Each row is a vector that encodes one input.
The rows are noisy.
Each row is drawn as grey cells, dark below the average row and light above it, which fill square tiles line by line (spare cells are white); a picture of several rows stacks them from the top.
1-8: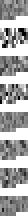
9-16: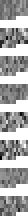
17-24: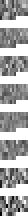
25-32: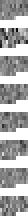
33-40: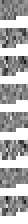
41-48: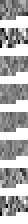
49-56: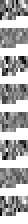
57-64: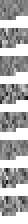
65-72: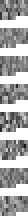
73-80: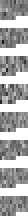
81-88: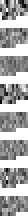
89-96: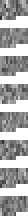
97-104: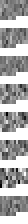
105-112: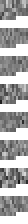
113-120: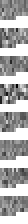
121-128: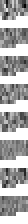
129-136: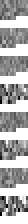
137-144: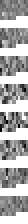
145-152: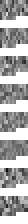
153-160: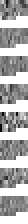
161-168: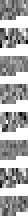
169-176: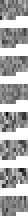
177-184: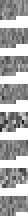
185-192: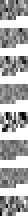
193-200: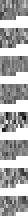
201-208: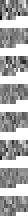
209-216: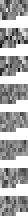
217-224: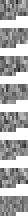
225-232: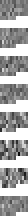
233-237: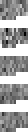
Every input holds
four true/false values, together with either a point on a 10-point circle, or one of 11 labels.
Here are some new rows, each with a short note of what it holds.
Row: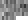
one of 11 labels and four true/false values
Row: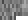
a point on a 10-point circle and four true/false values
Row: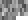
a point on a 10-point circle and four true/false values
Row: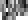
one of 11 labels and four true/false values
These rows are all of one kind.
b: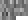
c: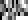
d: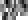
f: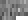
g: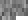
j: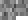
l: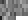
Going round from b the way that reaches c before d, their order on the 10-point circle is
b, g, c, j, d, l, f.
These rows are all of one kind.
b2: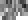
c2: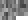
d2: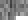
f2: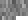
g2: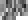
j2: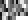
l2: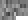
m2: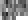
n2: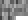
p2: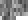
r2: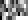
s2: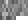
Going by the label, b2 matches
d2, g2 and m2.
